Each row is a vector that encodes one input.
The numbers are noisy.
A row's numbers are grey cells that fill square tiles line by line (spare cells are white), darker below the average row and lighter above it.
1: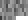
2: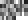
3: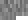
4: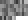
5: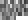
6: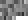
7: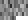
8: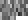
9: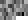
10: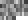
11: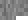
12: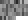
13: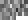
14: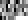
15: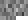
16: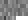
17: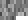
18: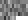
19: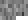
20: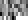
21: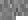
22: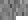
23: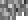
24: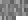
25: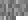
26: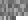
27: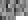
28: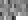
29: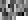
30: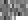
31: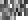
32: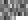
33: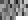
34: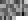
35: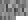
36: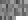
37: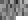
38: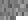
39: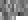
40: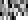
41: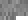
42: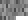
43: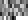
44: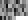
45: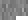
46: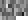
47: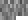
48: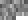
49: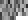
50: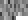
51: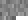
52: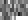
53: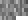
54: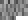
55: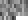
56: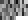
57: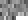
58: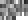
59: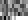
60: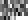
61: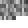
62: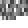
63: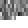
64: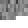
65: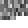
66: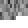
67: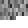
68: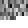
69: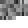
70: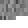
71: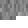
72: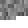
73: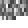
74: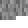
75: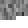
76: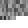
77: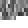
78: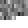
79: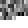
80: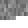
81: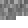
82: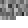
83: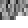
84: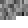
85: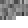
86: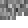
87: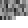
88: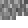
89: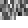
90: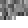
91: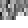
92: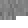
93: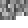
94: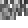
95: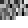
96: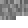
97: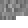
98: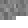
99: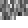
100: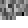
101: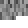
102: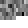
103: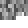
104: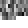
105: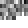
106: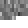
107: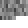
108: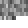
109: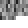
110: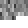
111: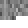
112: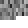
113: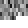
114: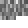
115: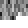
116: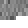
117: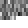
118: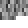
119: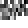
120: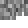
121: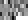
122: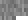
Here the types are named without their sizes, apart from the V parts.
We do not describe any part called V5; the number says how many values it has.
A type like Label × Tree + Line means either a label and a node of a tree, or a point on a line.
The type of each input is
Bool × (Circle + Label) × V5.
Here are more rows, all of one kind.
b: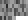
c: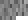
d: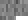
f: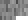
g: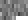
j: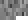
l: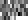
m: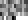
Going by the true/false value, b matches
c and f.
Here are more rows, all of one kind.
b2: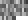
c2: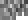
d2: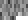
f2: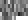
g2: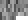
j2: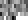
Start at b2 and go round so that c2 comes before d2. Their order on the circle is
b2, g2, c2, j2, d2, f2.
